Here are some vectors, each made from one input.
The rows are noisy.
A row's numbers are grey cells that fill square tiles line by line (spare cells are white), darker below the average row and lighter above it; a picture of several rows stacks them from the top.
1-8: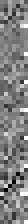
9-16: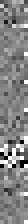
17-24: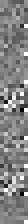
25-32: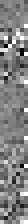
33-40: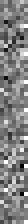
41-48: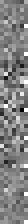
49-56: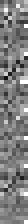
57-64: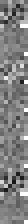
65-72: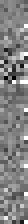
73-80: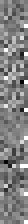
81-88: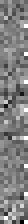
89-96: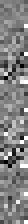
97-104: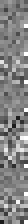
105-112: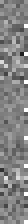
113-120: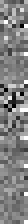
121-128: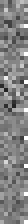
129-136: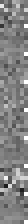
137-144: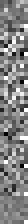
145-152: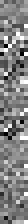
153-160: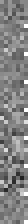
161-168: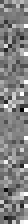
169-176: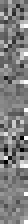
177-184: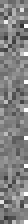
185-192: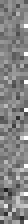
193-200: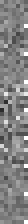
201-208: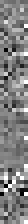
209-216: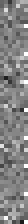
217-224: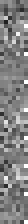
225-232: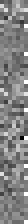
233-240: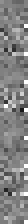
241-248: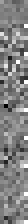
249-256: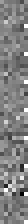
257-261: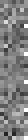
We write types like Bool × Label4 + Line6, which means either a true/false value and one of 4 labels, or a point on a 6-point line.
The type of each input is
Circle8 × Circle8 × (Circle8 + Unit) + Line9.
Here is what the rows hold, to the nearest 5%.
About 70% of them hold a point on each of two 8-point circles, together with either a point on an 8-point circle, or a fixed value. The rest hold a point on a 9-point line.
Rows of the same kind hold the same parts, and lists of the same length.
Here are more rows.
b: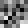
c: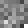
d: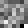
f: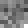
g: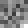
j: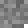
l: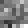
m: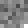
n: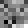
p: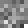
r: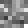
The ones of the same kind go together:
b, f, m
c, d, g, j, p
l, n, r

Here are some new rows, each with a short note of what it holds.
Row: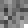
a point on each of two 8-point circles
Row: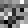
a point on a 9-point line
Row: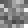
a point on a 9-point line
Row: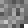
a point on each of three 8-point circles
